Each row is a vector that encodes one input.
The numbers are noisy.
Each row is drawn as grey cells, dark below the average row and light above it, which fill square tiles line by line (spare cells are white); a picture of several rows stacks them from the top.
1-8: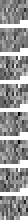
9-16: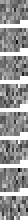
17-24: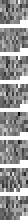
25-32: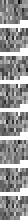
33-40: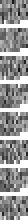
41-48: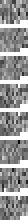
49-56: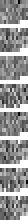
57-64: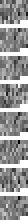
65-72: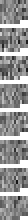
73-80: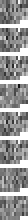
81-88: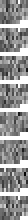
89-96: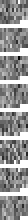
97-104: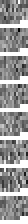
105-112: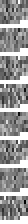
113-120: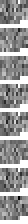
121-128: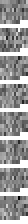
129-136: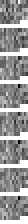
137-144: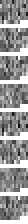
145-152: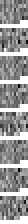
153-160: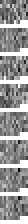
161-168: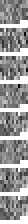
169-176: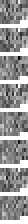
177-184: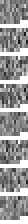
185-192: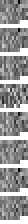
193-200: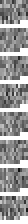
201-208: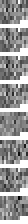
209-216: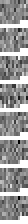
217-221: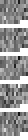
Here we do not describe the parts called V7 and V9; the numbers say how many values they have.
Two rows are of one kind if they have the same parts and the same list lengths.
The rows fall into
4 kinds.
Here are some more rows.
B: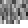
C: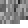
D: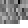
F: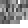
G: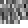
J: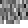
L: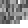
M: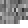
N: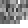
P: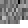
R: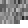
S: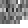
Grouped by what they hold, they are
B, G, J
C, D
F, L, N, S
M, P, R

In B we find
a value of V7.
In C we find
a point on an 11-point line.
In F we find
a point on a 5-point line and a value of V9.
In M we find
a point on an 11-point line and a node of a 10-node tree.
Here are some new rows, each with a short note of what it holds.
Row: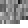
a point on an 11-point line
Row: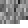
a point on an 11-point line
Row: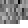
a point on an 11-point line
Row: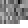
a point on an 11-point line
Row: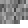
a point on an 11-point line and a node of a 10-node tree
